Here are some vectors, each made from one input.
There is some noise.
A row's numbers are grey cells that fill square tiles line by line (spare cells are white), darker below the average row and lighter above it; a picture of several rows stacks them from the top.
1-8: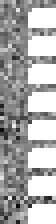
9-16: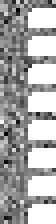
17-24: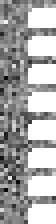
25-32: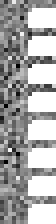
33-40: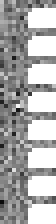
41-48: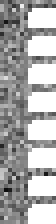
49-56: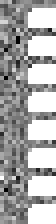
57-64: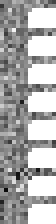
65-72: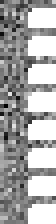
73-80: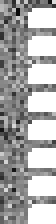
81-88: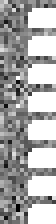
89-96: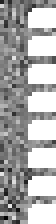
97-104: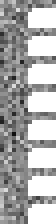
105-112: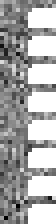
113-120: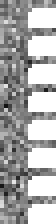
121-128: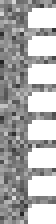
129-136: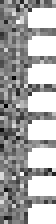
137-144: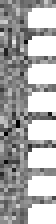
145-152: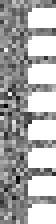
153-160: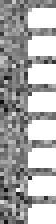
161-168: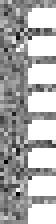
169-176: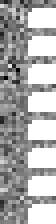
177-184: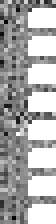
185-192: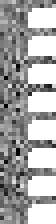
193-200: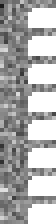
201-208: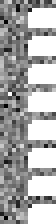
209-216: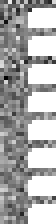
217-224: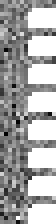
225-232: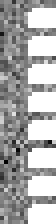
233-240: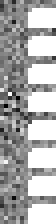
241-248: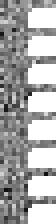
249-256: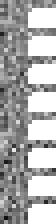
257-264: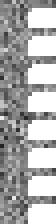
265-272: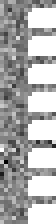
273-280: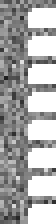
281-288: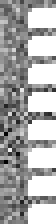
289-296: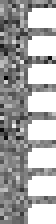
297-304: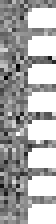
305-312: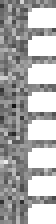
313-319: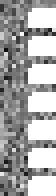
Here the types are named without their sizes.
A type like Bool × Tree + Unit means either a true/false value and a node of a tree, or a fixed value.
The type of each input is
Circle + List(Line).
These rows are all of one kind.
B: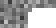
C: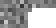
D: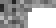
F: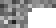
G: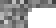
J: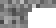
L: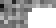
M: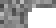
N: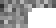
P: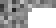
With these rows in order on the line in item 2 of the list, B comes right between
C and J.
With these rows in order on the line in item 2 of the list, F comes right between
G and N.
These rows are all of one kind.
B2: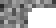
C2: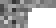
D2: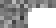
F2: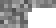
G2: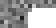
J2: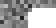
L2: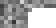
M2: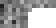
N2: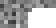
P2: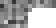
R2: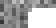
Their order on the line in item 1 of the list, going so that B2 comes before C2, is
D2, J2, G2, F2, R2, B2, M2, L2, C2, P2, N2.
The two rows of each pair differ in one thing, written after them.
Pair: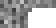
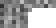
the place on the line in item 1 of the list
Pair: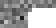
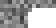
the place on the line in item 2 of the list
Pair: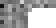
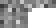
the place on the line in item 2 of the list
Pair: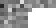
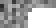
the place on the line in item 1 of the list
